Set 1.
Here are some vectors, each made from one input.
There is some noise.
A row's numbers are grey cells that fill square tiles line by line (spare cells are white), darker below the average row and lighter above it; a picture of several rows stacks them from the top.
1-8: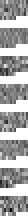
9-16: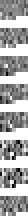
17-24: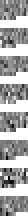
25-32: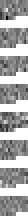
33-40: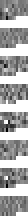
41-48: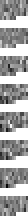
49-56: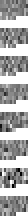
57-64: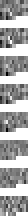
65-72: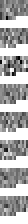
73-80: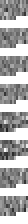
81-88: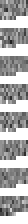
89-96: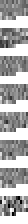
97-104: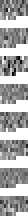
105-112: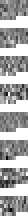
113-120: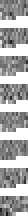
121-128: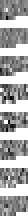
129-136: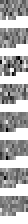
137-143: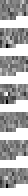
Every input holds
either a fixed value, or a node of a 7-node tree.
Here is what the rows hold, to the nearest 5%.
About 5% of them hold a fixed value. The rest hold a node of a 7-node tree.
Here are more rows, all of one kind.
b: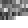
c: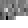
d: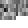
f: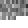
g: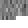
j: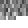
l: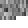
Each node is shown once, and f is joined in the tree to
g and j.
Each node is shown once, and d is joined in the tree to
g and l.
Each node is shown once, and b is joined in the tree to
c.
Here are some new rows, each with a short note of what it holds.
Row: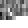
a node of a 7-node tree
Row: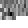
a node of a 7-node tree
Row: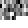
a fixed value
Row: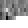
a node of a 7-node tree
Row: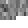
a node of a 7-node tree
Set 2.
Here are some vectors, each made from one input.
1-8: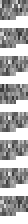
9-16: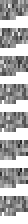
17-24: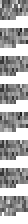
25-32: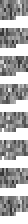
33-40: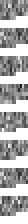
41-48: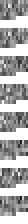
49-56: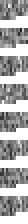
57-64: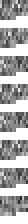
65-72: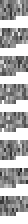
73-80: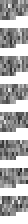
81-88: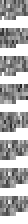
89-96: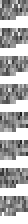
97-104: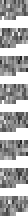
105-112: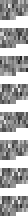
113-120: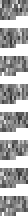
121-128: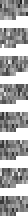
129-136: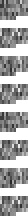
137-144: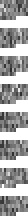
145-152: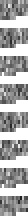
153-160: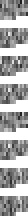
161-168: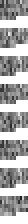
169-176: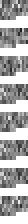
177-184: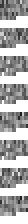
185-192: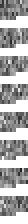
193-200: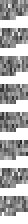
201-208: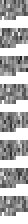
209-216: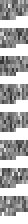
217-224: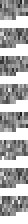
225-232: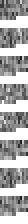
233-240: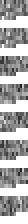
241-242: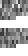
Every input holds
one of 7 labels.
